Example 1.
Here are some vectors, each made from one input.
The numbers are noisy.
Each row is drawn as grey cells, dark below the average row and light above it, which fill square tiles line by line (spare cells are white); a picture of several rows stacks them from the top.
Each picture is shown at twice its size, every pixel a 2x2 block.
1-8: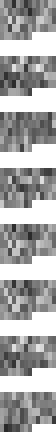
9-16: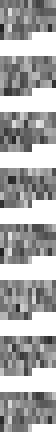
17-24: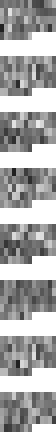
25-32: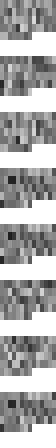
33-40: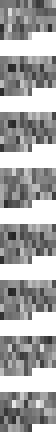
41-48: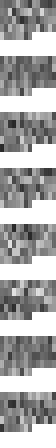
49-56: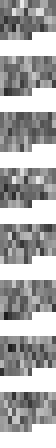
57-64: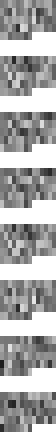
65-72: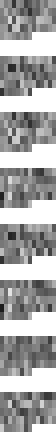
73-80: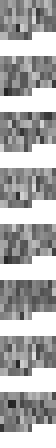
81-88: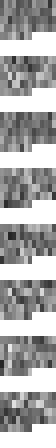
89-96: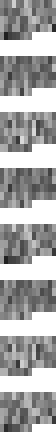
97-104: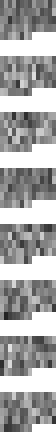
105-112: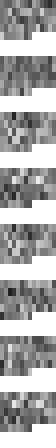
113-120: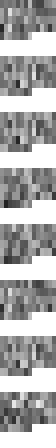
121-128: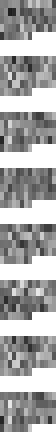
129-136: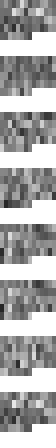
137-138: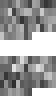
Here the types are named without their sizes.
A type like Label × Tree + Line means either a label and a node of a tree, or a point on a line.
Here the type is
Label.
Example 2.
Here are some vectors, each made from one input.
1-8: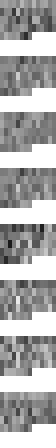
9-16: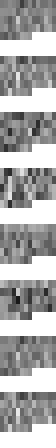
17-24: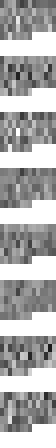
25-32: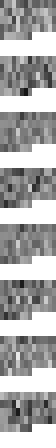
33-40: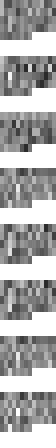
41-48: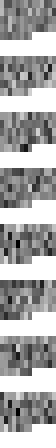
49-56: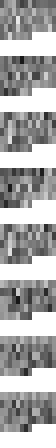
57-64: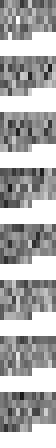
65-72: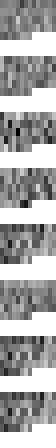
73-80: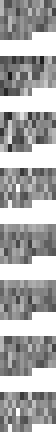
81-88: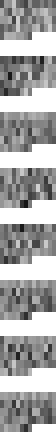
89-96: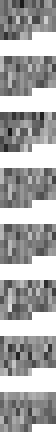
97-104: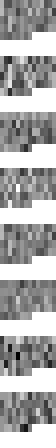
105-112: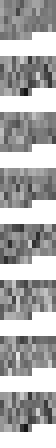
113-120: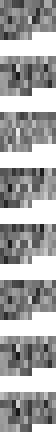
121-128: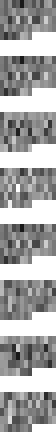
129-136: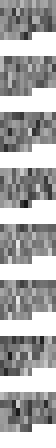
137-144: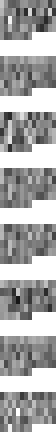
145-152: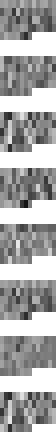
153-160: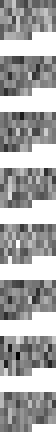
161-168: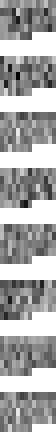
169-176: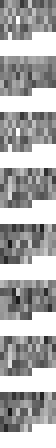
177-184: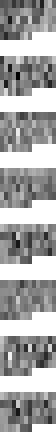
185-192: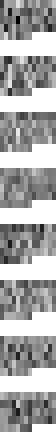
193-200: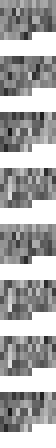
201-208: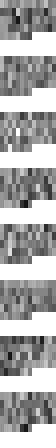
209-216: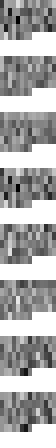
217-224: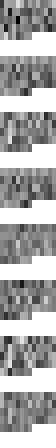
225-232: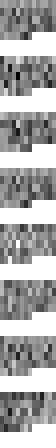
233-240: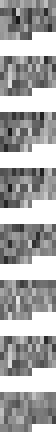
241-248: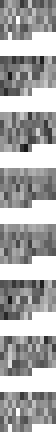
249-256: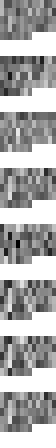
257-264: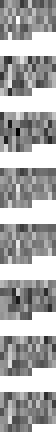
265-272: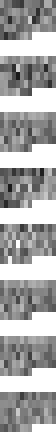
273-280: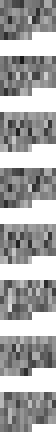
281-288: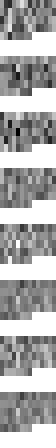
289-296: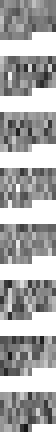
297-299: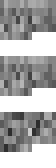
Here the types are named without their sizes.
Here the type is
Tree.
